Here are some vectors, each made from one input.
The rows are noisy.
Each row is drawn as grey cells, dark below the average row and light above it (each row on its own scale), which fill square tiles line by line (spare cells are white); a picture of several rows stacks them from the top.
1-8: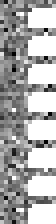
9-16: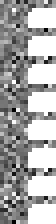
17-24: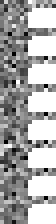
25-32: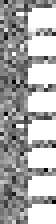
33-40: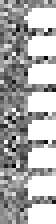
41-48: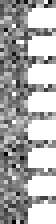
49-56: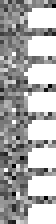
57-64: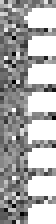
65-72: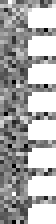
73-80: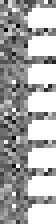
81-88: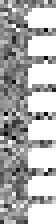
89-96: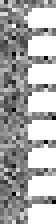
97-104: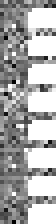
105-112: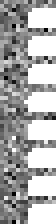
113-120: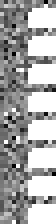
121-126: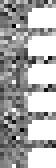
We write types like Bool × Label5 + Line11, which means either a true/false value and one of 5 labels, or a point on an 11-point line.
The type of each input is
Bool × (Circle10 + Unit) + Line11.
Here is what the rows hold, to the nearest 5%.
About 50% of them hold a point on an 11-point line. The rest hold a true/false value, together with either a point on a 10-point circle, or a fixed value.
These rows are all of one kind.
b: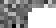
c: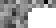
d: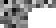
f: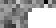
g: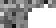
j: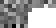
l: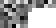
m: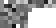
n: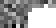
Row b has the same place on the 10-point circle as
j and n.
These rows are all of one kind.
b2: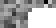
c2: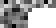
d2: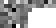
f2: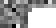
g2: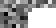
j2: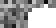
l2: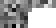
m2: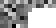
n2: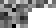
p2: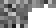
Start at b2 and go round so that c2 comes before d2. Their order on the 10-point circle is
b2, p2, j2, l2, c2, g2, n2, m2, d2, f2.
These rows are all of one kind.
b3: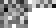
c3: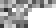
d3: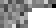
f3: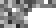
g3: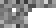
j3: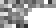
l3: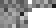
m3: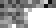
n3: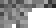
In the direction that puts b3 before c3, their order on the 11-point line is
b3, l3, d3, n3, m3, g3, f3, j3, c3.
